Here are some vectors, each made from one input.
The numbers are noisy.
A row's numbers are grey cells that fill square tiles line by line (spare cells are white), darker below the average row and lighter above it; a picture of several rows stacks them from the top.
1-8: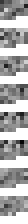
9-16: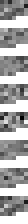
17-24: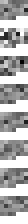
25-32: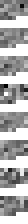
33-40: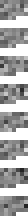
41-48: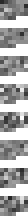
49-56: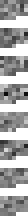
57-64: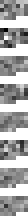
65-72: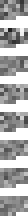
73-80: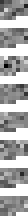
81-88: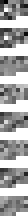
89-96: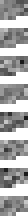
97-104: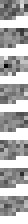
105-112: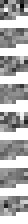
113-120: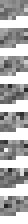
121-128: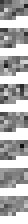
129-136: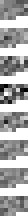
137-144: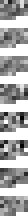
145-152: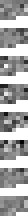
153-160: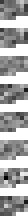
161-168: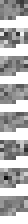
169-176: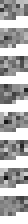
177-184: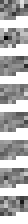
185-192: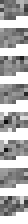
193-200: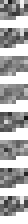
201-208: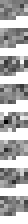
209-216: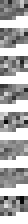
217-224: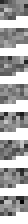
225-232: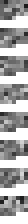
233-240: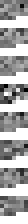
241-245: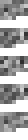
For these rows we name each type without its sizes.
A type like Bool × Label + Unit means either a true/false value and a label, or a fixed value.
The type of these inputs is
Bool × Bool × Bool × Bool + Line.
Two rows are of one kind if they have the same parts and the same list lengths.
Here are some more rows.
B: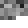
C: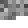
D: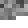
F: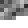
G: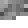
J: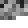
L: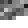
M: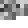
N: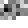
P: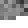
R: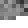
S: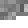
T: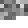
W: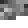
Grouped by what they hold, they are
B, D, G, J, N, P, R, S
C, F, L, M, T, W

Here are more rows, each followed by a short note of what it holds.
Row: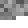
four true/false values
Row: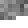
four true/false values
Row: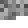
a point on a line
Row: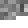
four true/false values
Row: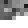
a point on a line
